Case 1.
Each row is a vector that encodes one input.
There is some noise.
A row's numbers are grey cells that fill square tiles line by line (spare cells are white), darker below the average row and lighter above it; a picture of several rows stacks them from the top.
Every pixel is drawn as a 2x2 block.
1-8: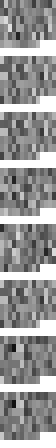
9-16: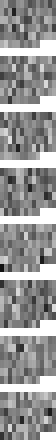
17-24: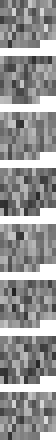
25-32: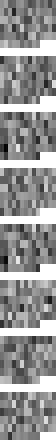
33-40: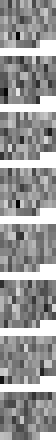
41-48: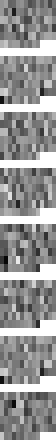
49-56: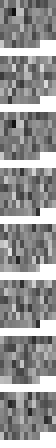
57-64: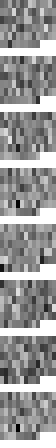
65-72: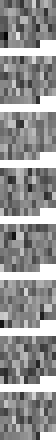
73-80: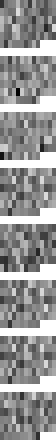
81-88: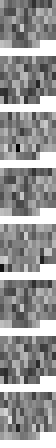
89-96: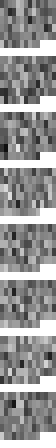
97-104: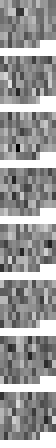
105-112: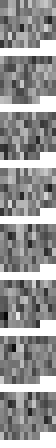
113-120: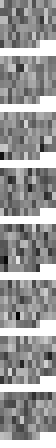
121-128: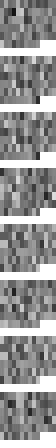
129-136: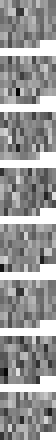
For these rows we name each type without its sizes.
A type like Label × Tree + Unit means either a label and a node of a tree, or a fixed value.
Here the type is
Circle.
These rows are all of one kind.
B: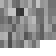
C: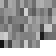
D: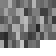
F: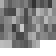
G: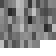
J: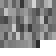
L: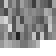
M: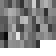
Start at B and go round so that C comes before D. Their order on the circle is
B, C, J, M, D, G, F, L.
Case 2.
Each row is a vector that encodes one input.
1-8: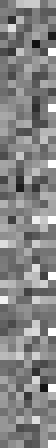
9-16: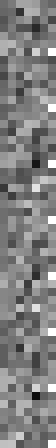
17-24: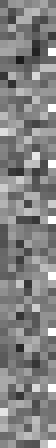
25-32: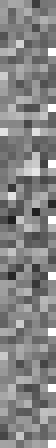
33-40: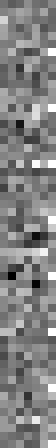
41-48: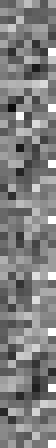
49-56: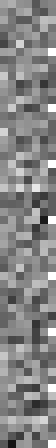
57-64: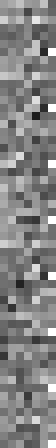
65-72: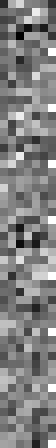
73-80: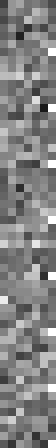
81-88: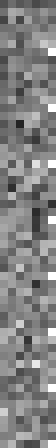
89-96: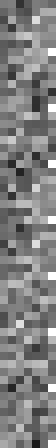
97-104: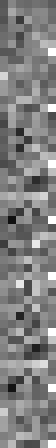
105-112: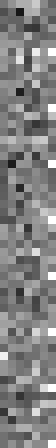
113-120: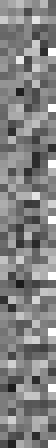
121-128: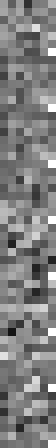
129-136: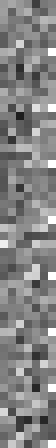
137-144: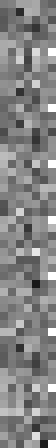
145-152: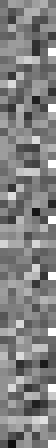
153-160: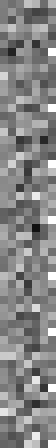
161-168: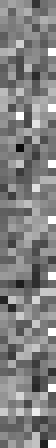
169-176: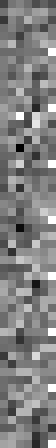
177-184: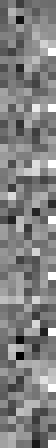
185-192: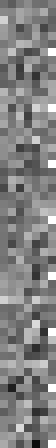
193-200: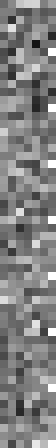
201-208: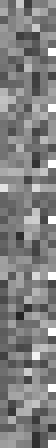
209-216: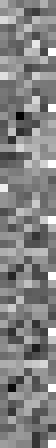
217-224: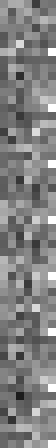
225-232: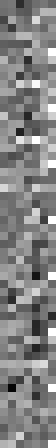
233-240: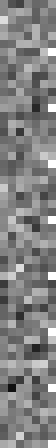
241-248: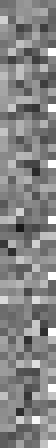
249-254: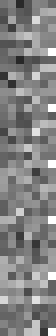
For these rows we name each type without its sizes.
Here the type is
Label.
